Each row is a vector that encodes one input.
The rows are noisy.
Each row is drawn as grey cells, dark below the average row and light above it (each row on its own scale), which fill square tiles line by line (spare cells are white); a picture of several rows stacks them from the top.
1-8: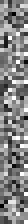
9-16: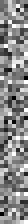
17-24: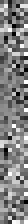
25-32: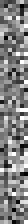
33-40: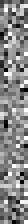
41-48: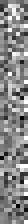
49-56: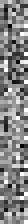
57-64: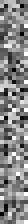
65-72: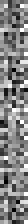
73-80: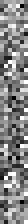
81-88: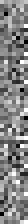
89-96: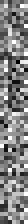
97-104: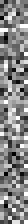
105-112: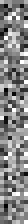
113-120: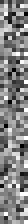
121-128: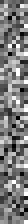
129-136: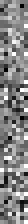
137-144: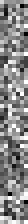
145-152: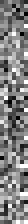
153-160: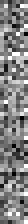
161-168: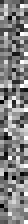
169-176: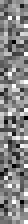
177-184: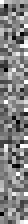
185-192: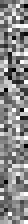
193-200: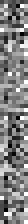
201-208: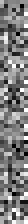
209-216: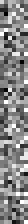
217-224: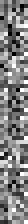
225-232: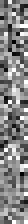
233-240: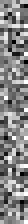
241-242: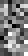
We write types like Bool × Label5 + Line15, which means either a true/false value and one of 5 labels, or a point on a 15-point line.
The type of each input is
Bool × Bool × Bool + Tree10 × Tree10 × (Tree10 + Unit) + Unit.
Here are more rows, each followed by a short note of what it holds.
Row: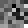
a fixed value
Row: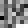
a node of each of two 10-node trees
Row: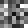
three true/false values
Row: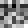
a node of each of two 10-node trees
